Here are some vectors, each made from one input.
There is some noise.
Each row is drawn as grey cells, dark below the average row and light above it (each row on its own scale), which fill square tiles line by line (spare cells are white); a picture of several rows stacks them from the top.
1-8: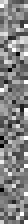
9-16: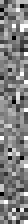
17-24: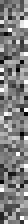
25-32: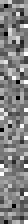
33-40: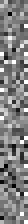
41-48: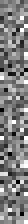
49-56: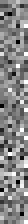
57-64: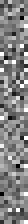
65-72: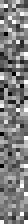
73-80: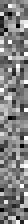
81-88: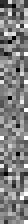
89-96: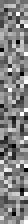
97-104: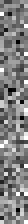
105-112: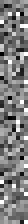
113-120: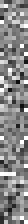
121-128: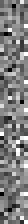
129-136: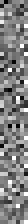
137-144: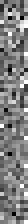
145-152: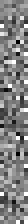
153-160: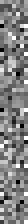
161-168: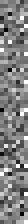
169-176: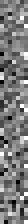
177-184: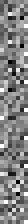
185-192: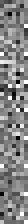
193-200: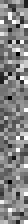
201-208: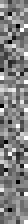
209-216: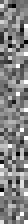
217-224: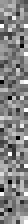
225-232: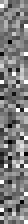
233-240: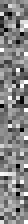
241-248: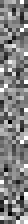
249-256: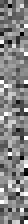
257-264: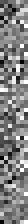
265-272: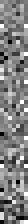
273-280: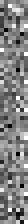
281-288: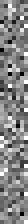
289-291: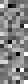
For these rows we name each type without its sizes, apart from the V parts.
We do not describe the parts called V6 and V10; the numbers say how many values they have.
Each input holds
a value of V6 and a value of V10, together with either a point on a line, or a node of a tree.
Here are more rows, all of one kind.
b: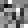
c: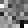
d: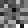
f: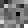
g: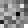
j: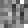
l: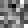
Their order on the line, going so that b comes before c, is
b, g, d, c, j, f, l.
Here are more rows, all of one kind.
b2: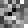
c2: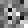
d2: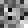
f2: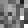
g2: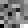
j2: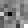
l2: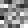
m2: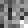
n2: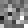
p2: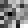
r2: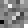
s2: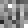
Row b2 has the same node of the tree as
g2, j2, m2 and n2.
